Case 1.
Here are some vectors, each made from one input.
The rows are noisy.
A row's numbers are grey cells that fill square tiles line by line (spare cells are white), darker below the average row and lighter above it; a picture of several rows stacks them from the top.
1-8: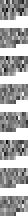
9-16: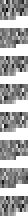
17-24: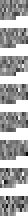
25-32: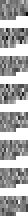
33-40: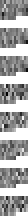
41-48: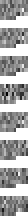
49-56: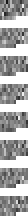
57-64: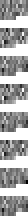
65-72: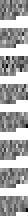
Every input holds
either a point on a 6-point line, or three true/false values.
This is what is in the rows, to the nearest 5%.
About 30% of them hold a point on a 6-point line. The rest hold three true/false values.
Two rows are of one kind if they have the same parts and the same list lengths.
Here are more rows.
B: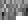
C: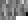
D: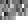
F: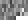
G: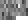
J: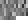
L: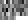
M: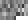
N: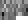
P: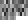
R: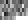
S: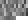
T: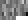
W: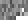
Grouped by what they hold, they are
B, C, F, G, J, M, N, S, T, W
D, L, P, R

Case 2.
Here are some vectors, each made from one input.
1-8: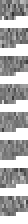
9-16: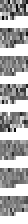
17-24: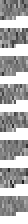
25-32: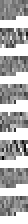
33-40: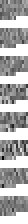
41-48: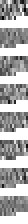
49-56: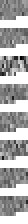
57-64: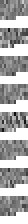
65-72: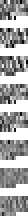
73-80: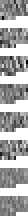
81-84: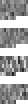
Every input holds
a point on a 7-point line, together with either a fixed value, or a node of a 9-node tree.
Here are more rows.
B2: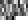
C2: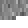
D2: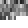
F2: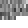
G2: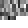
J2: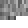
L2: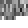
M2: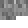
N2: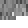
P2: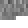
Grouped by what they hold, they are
B2, D2, F2, G2, L2, P2
C2, J2, M2, N2

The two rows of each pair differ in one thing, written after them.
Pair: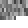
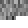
the place on the 7-point line
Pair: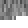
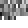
the place on the 7-point line
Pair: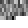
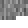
the node of the tree
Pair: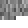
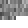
the node of the tree
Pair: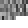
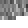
the place on the 7-point line
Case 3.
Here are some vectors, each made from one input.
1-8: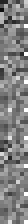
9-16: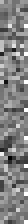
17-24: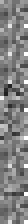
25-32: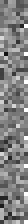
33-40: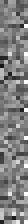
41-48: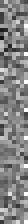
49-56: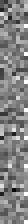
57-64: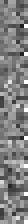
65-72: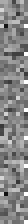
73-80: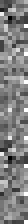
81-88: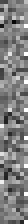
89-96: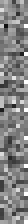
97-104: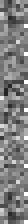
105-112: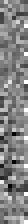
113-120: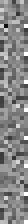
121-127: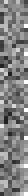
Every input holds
either a point on each of two 3-point lines, or a node of an 11-node tree.
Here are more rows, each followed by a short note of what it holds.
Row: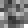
a point on each of two 3-point lines
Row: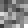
a point on each of two 3-point lines
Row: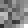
a point on each of two 3-point lines
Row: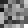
a point on each of two 3-point lines
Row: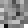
a node of an 11-node tree
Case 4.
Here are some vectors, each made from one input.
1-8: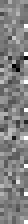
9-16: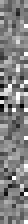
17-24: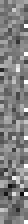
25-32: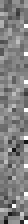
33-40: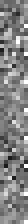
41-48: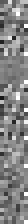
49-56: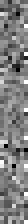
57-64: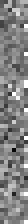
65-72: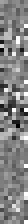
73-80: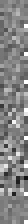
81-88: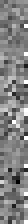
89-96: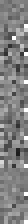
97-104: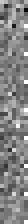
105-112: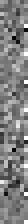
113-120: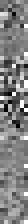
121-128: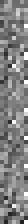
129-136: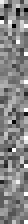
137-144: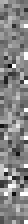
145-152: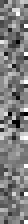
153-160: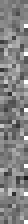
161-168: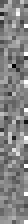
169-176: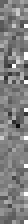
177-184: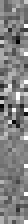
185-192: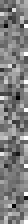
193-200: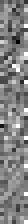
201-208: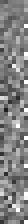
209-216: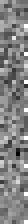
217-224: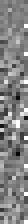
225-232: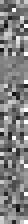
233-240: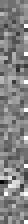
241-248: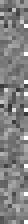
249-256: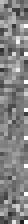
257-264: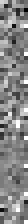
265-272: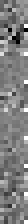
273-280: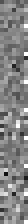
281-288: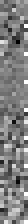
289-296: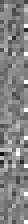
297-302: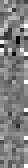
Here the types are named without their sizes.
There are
3 kinds of row.
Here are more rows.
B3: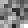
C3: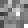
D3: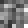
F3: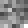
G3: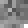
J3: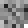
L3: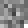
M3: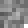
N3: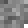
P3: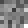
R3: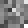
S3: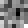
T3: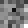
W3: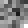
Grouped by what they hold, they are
B3, C3, D3, M3, R3, T3, W3
F3, G3, N3, P3, S3
J3, L3

